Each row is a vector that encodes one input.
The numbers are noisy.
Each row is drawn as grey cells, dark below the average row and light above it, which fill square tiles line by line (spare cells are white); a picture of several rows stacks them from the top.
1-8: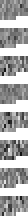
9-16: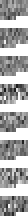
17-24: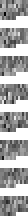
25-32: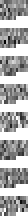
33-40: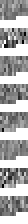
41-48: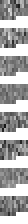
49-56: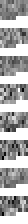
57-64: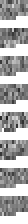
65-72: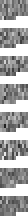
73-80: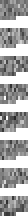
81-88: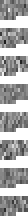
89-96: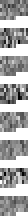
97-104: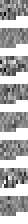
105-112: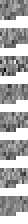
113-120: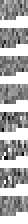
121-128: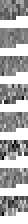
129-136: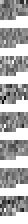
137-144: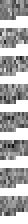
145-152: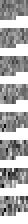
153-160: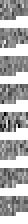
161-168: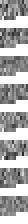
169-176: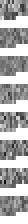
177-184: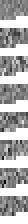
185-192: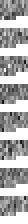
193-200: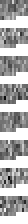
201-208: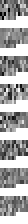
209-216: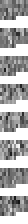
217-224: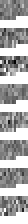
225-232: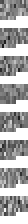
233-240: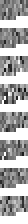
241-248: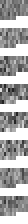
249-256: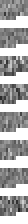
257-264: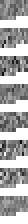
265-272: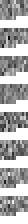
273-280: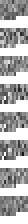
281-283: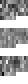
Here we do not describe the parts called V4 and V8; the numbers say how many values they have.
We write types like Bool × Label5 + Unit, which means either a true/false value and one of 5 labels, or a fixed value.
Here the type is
(Line6 + V8) × V4 + List2(Line7).
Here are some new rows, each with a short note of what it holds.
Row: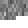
a list of two items
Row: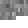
a point on a 6-point line and a value of V4
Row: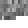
a value of V4 and a value of V8
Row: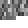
the empty list
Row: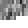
a list of one item
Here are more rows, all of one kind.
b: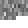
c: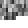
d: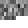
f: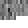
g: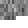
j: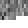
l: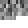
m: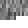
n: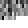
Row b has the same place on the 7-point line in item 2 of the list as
d, f and m.
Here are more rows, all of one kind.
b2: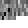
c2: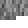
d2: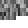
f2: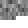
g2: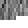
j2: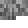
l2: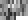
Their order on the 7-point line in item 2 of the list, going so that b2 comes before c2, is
d2, f2, b2, j2, l2, g2, c2.
